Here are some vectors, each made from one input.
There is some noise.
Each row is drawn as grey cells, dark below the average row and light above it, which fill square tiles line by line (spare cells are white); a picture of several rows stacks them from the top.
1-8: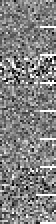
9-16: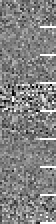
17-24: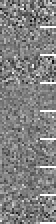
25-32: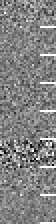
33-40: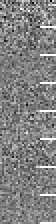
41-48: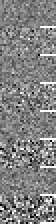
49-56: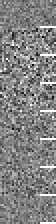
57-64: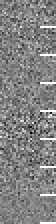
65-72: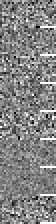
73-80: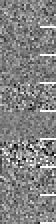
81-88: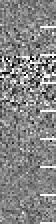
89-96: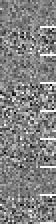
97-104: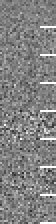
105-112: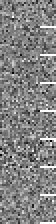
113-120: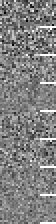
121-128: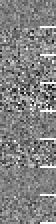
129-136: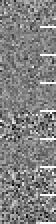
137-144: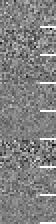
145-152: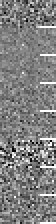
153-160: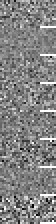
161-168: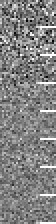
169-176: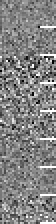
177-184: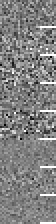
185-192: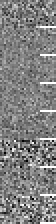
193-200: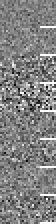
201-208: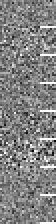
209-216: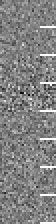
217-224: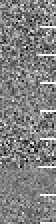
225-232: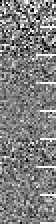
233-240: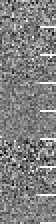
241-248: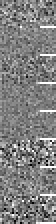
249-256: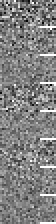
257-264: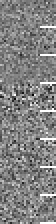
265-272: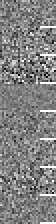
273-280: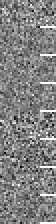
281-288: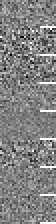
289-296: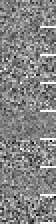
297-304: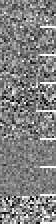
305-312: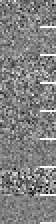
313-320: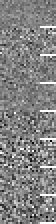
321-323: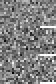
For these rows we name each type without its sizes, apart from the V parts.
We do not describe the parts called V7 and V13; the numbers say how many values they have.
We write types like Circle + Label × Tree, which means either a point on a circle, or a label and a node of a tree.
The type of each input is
Label × (Line + V7) + V13.
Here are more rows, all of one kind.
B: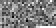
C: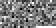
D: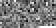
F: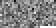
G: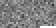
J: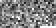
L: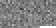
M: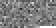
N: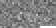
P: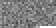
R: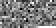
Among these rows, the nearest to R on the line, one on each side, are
G and M.
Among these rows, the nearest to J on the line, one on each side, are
F and N.
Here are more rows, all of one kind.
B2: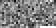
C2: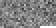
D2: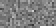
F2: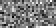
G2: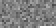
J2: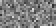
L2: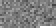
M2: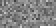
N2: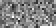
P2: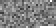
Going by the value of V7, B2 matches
D2, F2 and P2.
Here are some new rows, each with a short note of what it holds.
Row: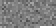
a label and a point on a line
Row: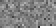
a value of V13
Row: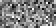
a label and a value of V7
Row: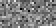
a label and a point on a line
